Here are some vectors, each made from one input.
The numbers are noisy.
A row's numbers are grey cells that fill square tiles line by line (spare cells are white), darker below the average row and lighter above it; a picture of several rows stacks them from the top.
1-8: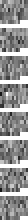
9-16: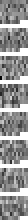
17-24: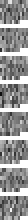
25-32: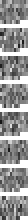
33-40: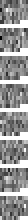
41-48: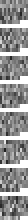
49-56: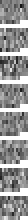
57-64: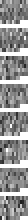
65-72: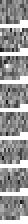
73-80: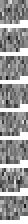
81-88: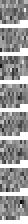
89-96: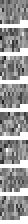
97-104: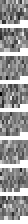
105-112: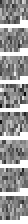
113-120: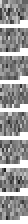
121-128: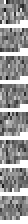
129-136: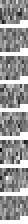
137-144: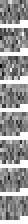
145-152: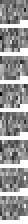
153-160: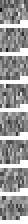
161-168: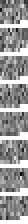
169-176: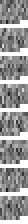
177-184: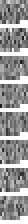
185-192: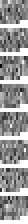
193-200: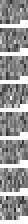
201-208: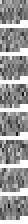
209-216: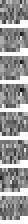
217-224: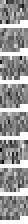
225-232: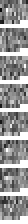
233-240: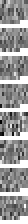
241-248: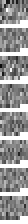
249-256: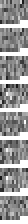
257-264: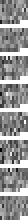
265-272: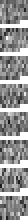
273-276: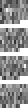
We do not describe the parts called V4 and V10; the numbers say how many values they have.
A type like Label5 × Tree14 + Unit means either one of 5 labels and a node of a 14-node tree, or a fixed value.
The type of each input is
(Label9 + Line6) × V4 + Tree11 + V10.
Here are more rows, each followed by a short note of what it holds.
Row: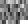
a point on a 6-point line and a value of V4
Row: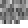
one of 9 labels and a value of V4
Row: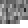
a value of V10
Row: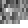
a node of an 11-node tree
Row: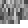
a point on a 6-point line and a value of V4
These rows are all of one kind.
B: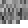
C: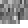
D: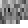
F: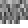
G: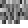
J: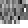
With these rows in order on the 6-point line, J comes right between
B and C.
